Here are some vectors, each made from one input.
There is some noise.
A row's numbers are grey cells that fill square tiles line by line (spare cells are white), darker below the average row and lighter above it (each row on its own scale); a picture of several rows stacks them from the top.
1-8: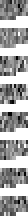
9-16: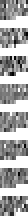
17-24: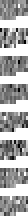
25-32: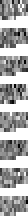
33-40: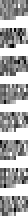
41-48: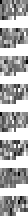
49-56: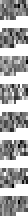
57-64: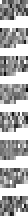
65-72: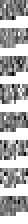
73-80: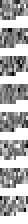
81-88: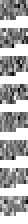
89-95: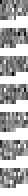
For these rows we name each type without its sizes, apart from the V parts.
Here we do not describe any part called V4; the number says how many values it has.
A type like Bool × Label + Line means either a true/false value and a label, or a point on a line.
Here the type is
(Bool × Line + V4) × V4.
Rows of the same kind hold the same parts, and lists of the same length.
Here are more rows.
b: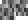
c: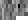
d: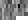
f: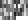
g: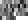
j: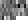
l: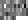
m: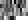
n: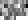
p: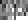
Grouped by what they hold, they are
b, c, d, g, j, l, m
f, n, p

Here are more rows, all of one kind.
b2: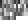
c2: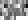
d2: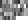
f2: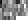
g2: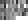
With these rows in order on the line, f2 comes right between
d2 and g2.
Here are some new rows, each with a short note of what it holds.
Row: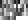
a point on a line, a true/false value and a value of V4
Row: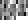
a point on a line, a true/false value and a value of V4
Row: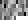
a point on a line, a true/false value and a value of V4
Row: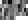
two values of V4
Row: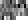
two values of V4
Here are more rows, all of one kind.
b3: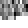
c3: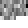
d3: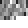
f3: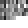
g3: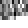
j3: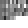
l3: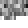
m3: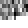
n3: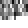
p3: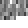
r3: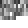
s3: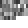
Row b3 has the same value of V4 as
g3, m3 and n3.
